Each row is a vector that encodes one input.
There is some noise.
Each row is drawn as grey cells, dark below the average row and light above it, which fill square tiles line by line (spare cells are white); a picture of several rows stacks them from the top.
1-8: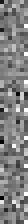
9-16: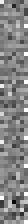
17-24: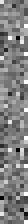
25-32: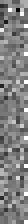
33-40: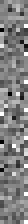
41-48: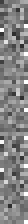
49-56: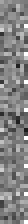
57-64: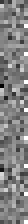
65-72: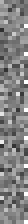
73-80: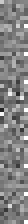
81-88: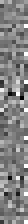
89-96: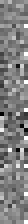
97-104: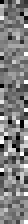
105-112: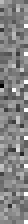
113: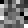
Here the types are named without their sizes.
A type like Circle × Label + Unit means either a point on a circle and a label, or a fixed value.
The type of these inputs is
Bool × Bool × Bool × Bool + Unit.
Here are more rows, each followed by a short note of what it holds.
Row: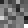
a fixed value
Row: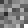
four true/false values
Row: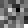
a fixed value
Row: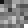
four true/false values
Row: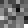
a fixed value
